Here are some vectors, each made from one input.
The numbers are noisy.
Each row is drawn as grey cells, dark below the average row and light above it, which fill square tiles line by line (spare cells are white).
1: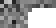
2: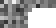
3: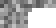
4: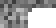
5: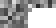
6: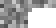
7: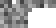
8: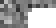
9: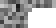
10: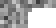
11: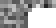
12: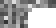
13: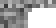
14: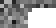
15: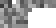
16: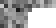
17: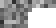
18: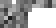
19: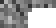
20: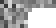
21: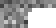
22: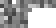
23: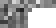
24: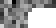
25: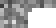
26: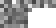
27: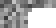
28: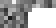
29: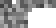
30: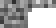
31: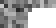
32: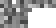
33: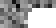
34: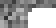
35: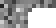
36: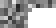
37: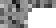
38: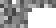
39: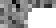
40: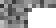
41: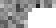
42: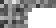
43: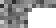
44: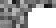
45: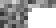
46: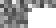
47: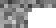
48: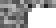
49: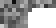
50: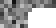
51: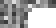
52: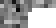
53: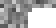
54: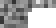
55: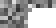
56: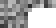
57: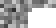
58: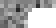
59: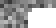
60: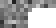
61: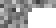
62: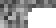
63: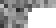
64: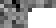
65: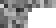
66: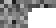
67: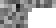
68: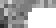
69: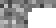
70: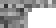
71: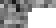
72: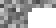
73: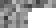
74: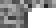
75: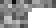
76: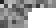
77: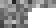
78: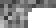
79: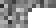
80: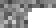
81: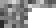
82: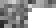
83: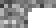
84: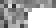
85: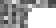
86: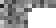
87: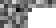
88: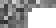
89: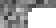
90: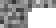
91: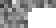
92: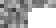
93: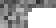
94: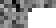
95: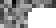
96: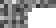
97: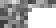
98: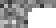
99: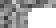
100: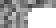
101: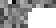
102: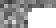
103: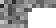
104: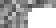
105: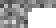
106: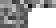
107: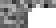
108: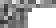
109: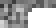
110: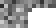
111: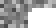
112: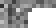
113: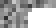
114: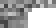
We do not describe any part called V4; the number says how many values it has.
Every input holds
a value of V4, together with either one of 7 labels, or a point on a 5-point line.
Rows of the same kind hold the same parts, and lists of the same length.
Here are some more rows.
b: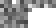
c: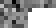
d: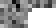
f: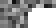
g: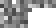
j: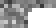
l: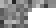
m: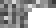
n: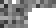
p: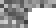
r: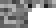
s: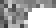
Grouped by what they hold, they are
b, g, j, p
c, d, f, l, m, n, r, s

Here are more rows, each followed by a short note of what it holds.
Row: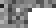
a point on a 5-point line and a value of V4
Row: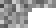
a point on a 5-point line and a value of V4
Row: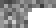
a point on a 5-point line and a value of V4
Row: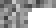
a point on a 5-point line and a value of V4
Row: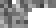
a point on a 5-point line and a value of V4
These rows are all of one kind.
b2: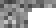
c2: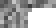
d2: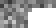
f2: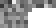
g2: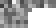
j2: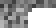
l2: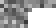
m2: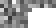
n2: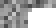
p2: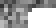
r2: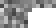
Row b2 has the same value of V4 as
d2, l2 and r2.
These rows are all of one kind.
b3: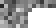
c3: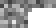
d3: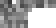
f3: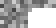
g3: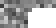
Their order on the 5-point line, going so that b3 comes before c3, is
g3, f3, b3, c3, d3.
